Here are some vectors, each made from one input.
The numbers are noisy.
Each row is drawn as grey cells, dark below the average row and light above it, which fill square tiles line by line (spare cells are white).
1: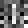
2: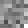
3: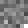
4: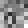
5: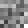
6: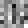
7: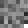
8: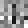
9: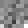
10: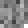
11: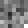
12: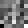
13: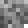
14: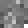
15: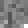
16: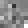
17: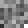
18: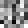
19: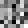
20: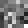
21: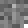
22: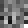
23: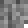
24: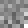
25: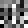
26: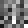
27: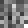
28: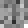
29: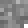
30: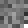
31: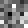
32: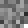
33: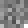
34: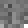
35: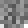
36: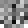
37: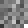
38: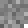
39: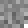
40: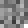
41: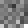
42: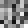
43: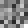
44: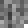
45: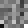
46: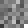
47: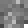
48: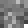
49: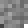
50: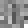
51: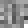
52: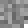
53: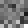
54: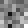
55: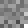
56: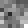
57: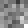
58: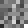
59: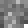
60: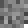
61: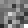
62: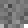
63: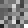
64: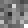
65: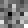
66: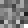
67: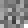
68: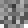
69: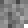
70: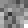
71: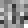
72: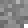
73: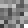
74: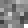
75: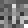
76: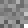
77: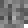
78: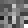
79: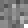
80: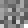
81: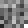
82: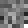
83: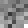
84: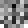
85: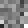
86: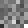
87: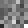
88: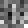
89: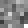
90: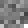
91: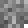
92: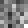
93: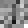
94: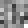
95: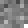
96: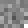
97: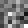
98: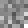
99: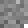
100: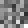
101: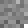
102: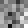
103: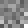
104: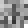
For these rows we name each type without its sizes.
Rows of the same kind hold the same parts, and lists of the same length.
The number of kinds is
2.
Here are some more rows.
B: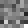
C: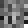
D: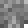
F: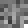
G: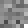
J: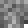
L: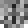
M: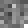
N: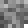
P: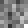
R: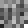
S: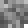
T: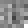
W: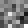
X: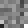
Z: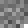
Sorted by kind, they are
B, C, F, L, M, P, Z
D, G, J, N, R, S, T, W, X

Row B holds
a point on a circle and a point on a line.
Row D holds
a point on each of two lines.
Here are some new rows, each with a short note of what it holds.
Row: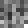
a point on a circle and a point on a line
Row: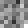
a point on a circle and a point on a line
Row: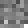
a point on a circle and a point on a line
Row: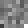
a point on each of two lines
